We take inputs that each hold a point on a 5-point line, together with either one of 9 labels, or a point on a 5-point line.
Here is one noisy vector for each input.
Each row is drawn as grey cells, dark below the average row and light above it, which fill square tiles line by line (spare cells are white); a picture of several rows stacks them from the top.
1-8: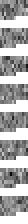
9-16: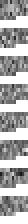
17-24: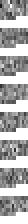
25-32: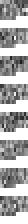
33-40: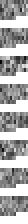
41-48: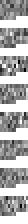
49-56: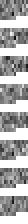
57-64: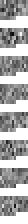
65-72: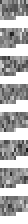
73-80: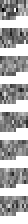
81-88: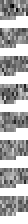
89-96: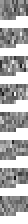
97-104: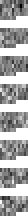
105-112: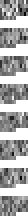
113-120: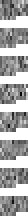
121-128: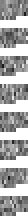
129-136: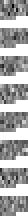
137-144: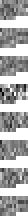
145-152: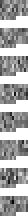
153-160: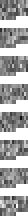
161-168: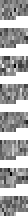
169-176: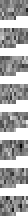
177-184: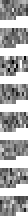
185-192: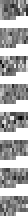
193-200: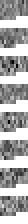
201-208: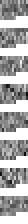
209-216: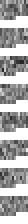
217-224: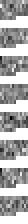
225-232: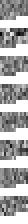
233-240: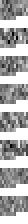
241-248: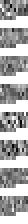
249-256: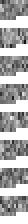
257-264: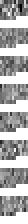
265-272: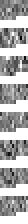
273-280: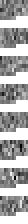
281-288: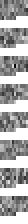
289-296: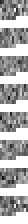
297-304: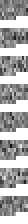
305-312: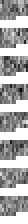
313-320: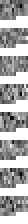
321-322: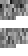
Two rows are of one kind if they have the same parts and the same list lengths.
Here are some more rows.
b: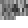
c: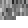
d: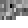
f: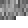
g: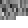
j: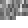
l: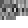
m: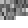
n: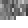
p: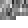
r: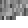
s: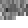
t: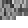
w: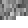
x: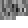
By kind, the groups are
b, c, d, f, g, j, l, n, p, r, s, t, w, x
m

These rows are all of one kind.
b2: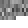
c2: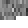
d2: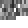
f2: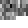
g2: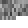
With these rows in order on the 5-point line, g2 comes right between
c2 and f2.
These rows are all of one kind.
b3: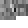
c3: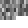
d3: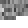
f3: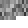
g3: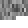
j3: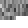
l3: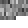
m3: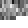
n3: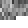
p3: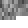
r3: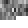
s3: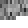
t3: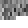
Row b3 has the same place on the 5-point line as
c3, d3, j3 and t3.
